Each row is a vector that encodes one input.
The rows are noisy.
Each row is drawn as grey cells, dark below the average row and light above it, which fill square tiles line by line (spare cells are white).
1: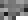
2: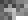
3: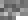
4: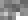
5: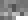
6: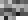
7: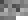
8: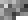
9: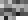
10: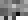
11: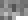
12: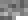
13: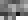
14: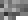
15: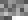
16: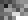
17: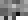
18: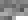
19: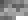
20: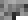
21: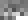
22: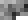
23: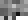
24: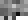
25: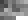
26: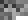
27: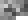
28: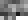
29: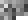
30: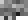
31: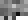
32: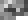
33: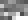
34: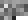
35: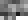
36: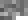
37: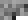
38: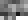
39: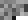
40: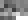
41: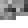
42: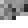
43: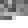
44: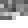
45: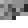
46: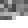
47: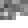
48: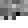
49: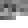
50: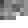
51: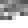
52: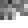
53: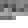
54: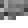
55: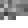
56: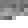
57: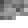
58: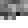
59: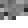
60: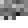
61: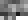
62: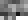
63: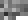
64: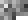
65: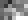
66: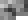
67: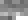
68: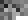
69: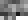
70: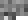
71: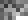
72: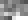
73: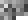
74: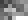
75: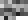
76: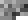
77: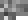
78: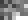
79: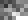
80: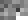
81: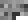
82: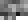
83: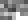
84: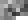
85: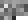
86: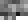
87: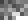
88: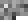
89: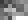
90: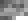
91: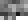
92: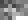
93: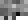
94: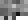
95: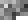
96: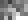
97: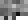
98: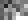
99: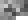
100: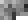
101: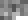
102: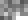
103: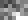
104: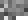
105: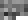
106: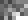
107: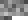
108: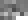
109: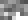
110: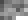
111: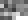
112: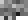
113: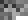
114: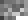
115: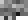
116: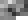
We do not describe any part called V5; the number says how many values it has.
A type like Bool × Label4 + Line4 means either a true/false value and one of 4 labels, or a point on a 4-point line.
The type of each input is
Line4 × List2(Bool × V5).
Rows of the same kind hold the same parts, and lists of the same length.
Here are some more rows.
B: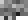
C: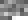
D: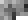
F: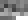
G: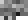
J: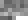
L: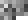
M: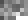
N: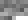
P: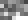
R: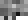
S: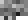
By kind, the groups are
B, G, R, S
C, F, J, M, N, P
D, L

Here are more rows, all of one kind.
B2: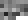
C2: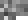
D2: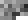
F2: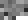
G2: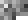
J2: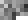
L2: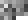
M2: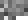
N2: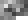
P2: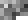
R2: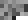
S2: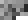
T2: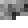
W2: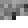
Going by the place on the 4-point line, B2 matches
C2, F2 and M2.
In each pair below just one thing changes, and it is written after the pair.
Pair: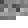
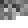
the place on the 4-point line
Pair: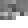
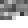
the place on the 4-point line
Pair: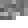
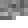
the true/false value in item 2 of the list
